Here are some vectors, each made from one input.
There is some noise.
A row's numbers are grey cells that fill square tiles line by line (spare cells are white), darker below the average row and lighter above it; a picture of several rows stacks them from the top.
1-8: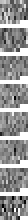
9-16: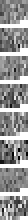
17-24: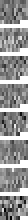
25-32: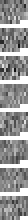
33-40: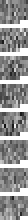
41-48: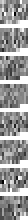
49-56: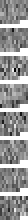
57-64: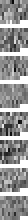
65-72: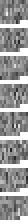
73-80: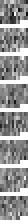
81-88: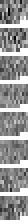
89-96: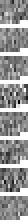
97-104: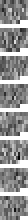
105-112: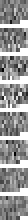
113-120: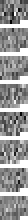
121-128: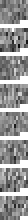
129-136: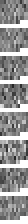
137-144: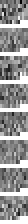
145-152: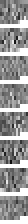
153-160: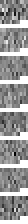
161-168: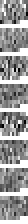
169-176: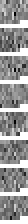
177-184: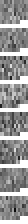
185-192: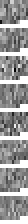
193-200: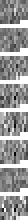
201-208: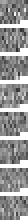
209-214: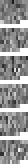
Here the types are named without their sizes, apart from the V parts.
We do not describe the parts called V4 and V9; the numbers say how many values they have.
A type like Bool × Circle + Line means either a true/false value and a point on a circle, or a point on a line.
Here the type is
Bool × Bool × Bool × Bool × Line × V4 × V9.
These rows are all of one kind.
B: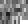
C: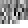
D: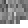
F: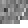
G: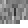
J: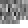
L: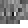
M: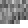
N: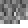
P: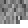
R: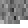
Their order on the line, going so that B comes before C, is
B, G, C, J, F, P, D, L, M, N, R.
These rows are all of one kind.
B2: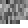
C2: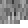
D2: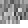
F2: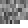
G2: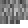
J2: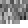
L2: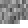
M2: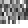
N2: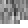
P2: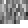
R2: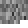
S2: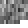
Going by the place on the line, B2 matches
N2, P2 and S2.
